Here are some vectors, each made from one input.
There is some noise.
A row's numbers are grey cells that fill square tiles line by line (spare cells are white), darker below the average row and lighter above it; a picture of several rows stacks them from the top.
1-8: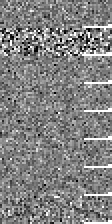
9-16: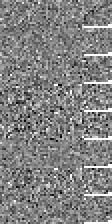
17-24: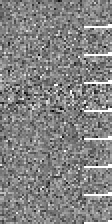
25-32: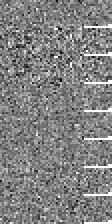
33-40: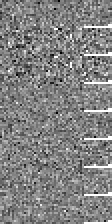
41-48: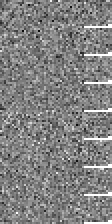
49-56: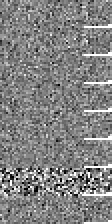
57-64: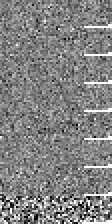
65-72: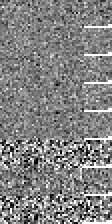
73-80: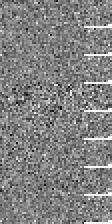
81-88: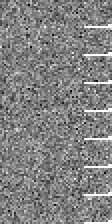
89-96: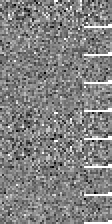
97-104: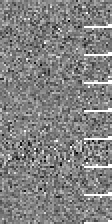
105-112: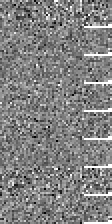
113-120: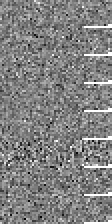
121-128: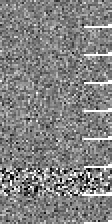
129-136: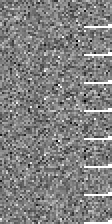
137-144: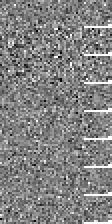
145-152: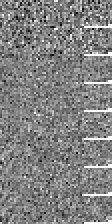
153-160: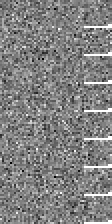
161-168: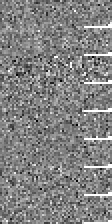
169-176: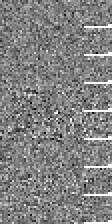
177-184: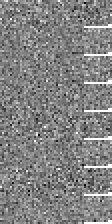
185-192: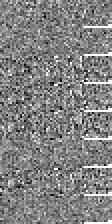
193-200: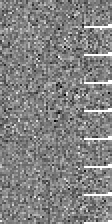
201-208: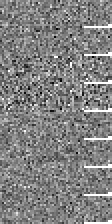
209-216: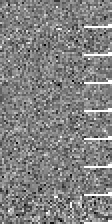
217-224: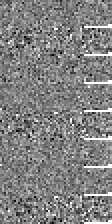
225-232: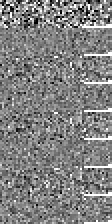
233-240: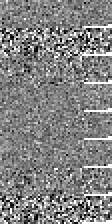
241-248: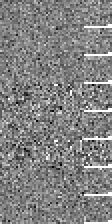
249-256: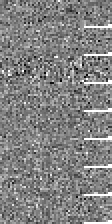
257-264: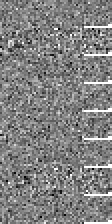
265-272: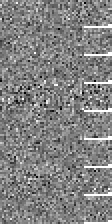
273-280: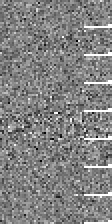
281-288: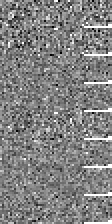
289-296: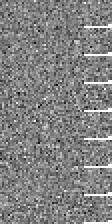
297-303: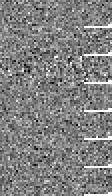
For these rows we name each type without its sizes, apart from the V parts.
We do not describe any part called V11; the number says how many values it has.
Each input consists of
a list of items, each a point on a line and a value of V11.
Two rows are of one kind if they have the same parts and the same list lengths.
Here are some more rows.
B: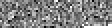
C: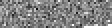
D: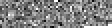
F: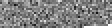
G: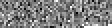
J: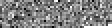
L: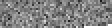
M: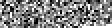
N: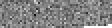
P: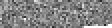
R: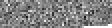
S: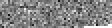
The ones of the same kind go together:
B, D, G, J
C, F, P, R, S
L, N
M

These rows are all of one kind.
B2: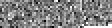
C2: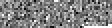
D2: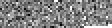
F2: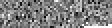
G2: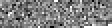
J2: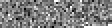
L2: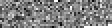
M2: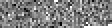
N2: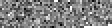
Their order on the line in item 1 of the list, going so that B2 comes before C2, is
B2, L2, D2, N2, G2, J2, M2, C2, F2.
